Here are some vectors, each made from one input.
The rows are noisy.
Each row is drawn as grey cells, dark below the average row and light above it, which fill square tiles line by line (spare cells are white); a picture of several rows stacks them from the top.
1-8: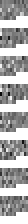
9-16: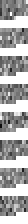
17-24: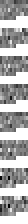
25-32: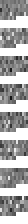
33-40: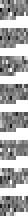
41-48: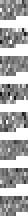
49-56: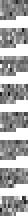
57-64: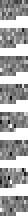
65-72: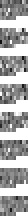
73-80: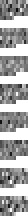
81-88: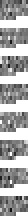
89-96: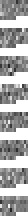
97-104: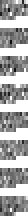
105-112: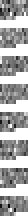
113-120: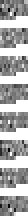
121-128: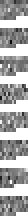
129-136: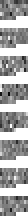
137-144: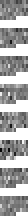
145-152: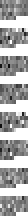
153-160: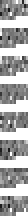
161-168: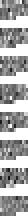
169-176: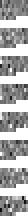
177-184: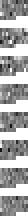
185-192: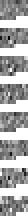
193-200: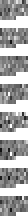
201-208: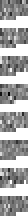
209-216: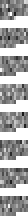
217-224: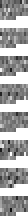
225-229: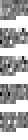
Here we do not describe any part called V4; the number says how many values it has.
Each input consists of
a point on a 6-point line, together with either a point on a 5-point line, a true/false value and a value of V4, or a point on a 6-point line.
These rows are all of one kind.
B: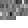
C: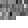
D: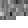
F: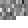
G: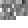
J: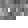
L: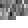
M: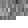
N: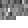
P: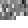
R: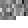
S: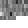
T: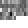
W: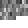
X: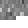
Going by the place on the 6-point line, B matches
C, D, L and S.
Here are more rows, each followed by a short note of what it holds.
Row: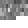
a point on a 5-point line, a point on a 6-point line, a true/false value and a value of V4
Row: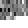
a point on each of two 6-point lines
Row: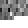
a point on each of two 6-point lines
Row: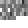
a point on a 5-point line, a point on a 6-point line, a true/false value and a value of V4
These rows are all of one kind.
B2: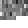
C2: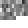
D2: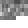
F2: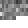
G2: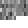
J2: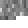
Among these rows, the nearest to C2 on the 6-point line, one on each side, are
G2 and J2.
